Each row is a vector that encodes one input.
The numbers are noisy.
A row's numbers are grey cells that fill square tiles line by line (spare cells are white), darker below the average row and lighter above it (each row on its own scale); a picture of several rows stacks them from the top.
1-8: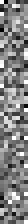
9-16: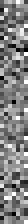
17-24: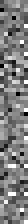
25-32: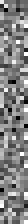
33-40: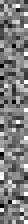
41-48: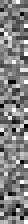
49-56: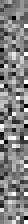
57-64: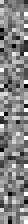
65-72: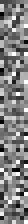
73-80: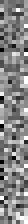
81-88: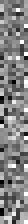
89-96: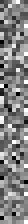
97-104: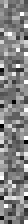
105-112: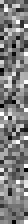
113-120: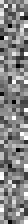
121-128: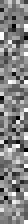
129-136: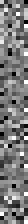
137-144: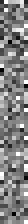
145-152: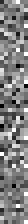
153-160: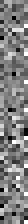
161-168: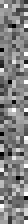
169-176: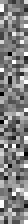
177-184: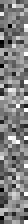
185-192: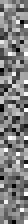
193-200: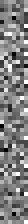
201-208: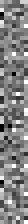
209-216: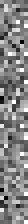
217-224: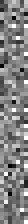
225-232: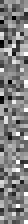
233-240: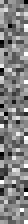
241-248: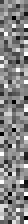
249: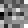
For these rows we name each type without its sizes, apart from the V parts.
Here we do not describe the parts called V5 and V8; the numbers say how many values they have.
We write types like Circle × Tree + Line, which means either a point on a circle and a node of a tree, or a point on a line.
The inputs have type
Bool × (Label + Line) × V8 + V5.
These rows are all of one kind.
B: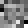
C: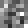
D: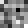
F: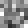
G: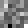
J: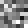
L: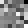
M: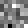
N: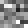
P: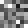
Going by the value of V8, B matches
J, L, N and P.
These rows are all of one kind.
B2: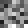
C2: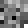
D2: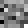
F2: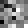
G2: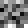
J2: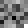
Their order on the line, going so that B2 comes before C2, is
G2, B2, J2, C2, D2, F2.
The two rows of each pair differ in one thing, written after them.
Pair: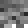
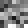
the value of V8
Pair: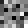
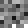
the place on the line
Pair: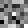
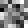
the value of V8
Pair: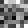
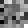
the value of V8
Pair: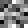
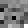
the place on the line
